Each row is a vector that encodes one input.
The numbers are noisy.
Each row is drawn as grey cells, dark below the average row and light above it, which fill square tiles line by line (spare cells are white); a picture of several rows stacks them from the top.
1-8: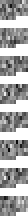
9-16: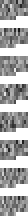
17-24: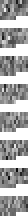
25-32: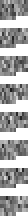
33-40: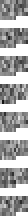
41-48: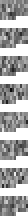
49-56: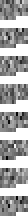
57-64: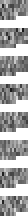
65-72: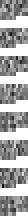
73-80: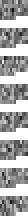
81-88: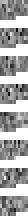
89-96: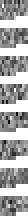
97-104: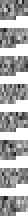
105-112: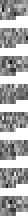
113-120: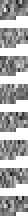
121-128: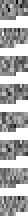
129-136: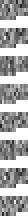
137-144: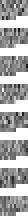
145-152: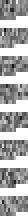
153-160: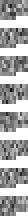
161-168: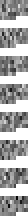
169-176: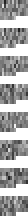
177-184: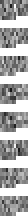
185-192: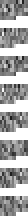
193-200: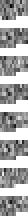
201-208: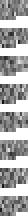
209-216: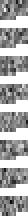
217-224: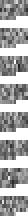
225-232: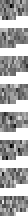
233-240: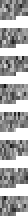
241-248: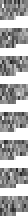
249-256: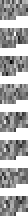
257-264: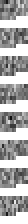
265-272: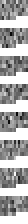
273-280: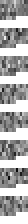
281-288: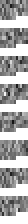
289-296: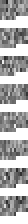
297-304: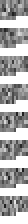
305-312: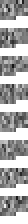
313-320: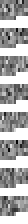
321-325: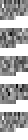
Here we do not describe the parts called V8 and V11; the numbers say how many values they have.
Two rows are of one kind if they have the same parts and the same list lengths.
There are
2 kinds of row.
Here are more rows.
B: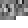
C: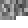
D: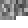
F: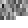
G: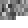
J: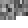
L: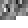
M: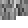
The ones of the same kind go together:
B, C, D, J, L
F, G, M

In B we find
a true/false value and a value of V8.
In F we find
a point on a 13-point line and a value of V11.
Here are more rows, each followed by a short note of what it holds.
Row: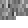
a point on a 13-point line and a value of V11
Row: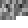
a true/false value and a value of V8
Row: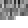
a true/false value and a value of V8
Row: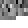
a true/false value and a value of V8
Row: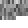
a point on a 13-point line and a value of V11
